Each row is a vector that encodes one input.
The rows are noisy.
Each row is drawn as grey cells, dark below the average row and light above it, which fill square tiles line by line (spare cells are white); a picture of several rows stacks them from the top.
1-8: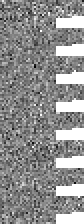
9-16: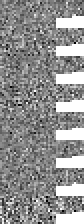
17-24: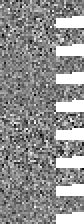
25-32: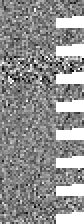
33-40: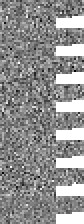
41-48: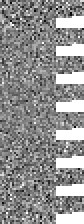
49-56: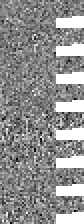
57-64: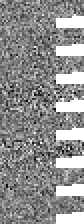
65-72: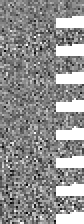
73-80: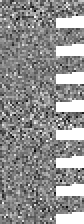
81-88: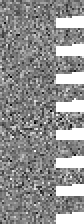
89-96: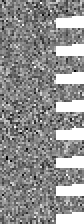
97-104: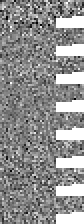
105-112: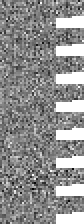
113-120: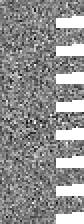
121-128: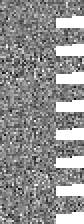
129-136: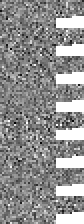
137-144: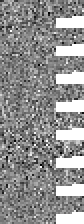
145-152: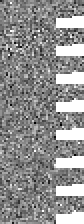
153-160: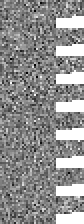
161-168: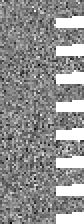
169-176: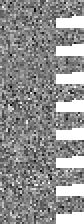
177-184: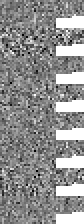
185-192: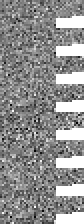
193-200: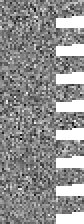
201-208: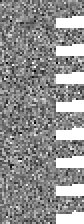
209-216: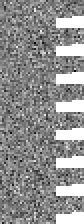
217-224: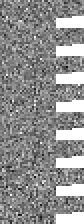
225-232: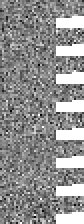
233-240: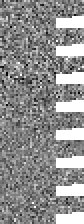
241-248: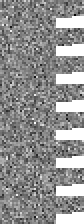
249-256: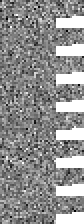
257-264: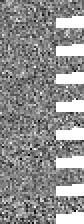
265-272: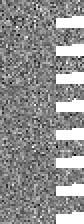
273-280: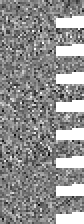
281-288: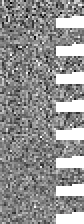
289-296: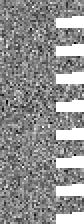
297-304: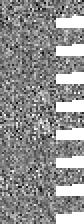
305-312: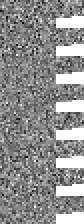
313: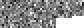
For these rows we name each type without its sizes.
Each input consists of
a node of a tree, together with either a point on a circle and a point on a line, or three true/false values.
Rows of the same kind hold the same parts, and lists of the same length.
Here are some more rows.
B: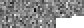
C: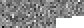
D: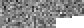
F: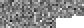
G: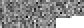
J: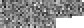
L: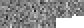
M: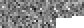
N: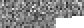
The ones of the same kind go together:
B, C, F, G, L, M
D, J, N

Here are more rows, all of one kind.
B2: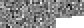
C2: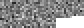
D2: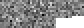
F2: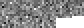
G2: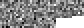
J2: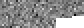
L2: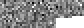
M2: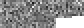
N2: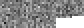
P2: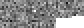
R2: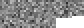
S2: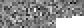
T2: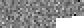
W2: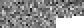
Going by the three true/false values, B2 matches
J2, L2 and R2.
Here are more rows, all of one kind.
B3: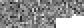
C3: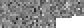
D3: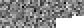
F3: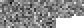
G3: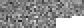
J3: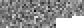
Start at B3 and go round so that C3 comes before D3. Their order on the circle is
B3, G3, J3, F3, C3, D3.
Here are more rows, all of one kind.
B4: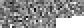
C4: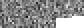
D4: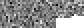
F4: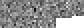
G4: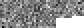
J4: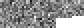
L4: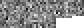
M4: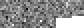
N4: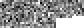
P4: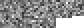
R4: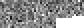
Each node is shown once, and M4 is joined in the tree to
D4 and P4.
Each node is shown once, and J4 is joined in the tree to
D4.
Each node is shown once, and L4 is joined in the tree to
B4, N4 and R4.
